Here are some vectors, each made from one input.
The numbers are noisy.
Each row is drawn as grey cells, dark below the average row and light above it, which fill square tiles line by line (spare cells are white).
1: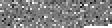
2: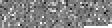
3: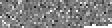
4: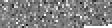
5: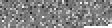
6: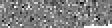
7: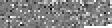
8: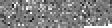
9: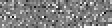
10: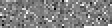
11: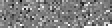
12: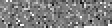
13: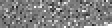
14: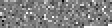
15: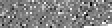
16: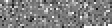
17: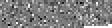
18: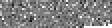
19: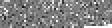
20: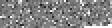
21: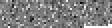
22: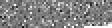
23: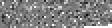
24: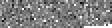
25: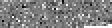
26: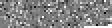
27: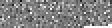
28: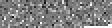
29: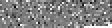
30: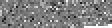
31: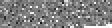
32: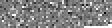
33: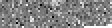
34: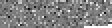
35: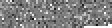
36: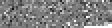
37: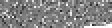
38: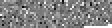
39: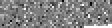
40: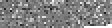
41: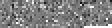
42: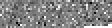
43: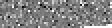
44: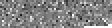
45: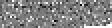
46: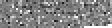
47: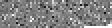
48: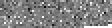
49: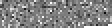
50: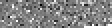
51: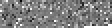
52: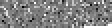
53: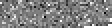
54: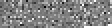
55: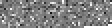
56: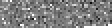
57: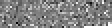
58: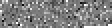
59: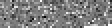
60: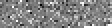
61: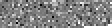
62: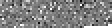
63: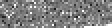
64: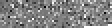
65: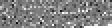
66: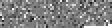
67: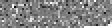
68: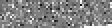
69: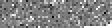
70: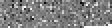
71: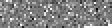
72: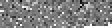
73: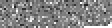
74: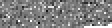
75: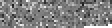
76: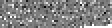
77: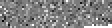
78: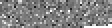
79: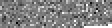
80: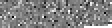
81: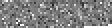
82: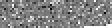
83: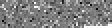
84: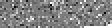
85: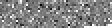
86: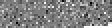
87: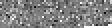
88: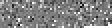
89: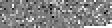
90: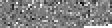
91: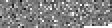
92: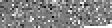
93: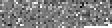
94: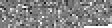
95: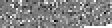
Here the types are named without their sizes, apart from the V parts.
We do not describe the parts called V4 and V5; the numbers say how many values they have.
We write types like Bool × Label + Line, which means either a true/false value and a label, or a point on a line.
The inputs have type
Bool × Bool × Bool × (Circle + Unit) × V4 × V5.
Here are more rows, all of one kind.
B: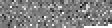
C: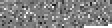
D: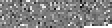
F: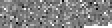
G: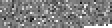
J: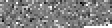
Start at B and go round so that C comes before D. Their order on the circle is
B, J, G, F, C, D.
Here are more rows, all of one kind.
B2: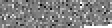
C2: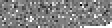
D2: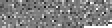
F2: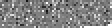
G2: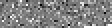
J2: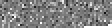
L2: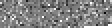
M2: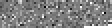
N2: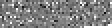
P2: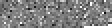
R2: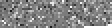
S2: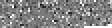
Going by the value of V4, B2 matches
D2, M2 and P2.
